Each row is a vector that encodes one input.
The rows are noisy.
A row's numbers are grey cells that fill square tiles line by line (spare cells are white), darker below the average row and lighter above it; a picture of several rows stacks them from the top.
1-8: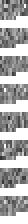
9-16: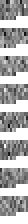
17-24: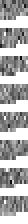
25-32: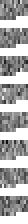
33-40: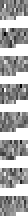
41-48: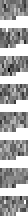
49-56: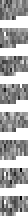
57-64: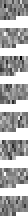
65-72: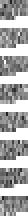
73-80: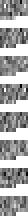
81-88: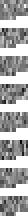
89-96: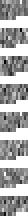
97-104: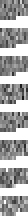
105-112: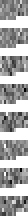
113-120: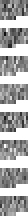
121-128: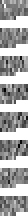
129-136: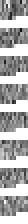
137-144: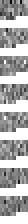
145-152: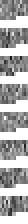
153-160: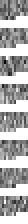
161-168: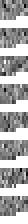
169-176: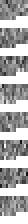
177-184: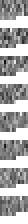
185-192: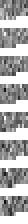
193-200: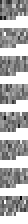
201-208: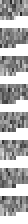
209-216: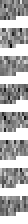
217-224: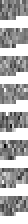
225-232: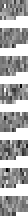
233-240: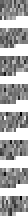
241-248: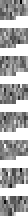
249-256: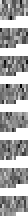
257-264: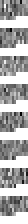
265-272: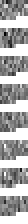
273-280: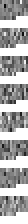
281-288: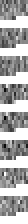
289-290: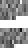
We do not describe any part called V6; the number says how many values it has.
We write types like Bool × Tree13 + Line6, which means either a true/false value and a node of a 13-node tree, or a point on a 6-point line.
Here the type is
(Bool × Bool × Bool + Unit) × Line16 × V6.
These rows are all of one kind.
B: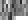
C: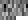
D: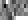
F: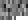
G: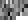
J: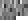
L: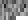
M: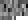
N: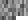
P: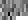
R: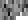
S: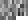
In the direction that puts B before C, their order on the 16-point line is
B, P, S, N, L, C, R, J, G, M, F, D.
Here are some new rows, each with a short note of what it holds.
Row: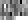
a point on a 16-point line, three true/false values and a value of V6
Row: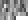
a point on a 16-point line, three true/false values and a value of V6
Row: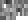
a point on a 16-point line, three true/false values and a value of V6
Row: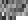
a point on a 16-point line and a value of V6
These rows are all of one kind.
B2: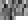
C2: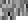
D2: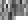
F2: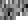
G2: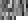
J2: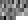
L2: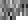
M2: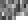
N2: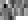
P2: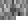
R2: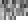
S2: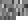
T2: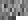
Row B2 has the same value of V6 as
D2 and N2.
